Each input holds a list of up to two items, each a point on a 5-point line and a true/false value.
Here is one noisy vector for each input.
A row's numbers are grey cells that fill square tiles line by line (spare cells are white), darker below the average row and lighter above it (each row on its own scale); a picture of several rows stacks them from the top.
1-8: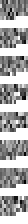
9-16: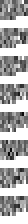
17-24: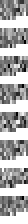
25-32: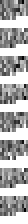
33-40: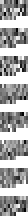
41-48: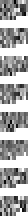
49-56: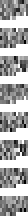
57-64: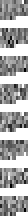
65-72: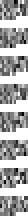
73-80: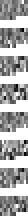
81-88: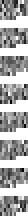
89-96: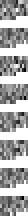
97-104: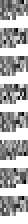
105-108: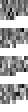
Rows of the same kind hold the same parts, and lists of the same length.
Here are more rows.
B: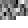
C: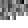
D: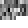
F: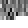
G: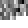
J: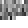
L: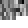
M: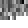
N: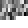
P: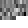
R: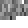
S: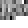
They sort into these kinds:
B, D, J, N, P, R, S
C, G, L, M
F

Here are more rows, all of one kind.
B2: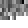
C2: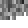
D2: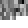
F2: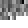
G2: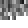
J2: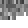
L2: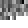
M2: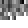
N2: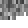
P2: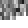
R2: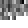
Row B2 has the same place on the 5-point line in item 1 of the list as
D2, F2 and L2.
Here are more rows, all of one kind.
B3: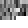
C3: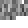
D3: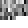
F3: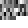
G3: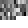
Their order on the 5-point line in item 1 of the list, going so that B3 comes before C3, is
G3, B3, D3, F3, C3.
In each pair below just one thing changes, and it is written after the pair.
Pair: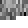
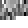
the place on the 5-point line in item 1 of the list
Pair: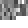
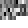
the true/false value in item 2 of the list
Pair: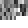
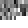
the place on the 5-point line in item 1 of the list
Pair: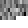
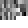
the true/false value in item 2 of the list
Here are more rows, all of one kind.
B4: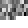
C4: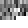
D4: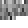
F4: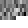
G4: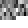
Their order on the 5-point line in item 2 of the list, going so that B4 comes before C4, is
G4, F4, B4, C4, D4.
